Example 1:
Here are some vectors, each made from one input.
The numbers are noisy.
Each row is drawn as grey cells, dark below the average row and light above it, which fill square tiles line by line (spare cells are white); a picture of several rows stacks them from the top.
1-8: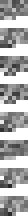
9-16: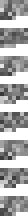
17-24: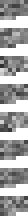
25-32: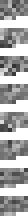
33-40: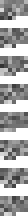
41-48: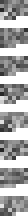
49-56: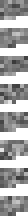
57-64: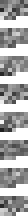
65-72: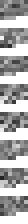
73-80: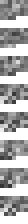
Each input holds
a point on a 7-point line.
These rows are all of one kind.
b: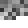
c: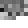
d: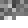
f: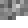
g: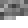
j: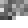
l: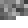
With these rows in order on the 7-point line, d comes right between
c and g.
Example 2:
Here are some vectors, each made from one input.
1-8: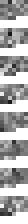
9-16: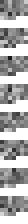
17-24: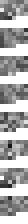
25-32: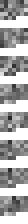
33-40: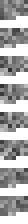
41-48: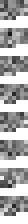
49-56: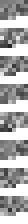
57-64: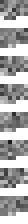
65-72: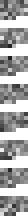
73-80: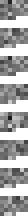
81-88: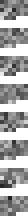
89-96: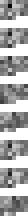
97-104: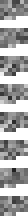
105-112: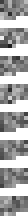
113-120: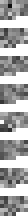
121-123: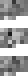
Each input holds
a point on a 10-point line.
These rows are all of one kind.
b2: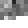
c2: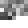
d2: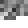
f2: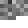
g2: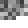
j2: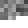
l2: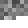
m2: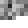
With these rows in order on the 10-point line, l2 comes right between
b2 and g2.
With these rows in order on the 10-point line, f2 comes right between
j2 and m2.
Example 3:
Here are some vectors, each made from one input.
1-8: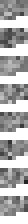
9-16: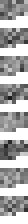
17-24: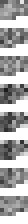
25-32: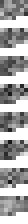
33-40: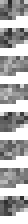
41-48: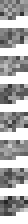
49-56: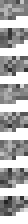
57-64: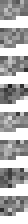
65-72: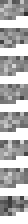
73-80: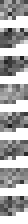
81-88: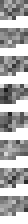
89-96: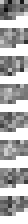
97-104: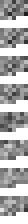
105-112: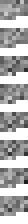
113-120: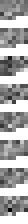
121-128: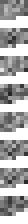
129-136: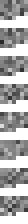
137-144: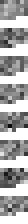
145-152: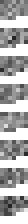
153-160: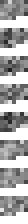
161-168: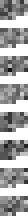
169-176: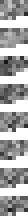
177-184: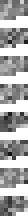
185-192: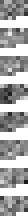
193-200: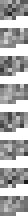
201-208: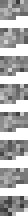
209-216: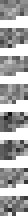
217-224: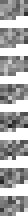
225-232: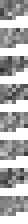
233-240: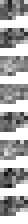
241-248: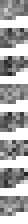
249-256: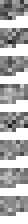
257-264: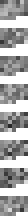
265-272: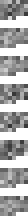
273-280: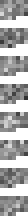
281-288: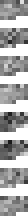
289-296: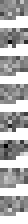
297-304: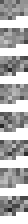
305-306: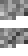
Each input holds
a point on a 9-point line.
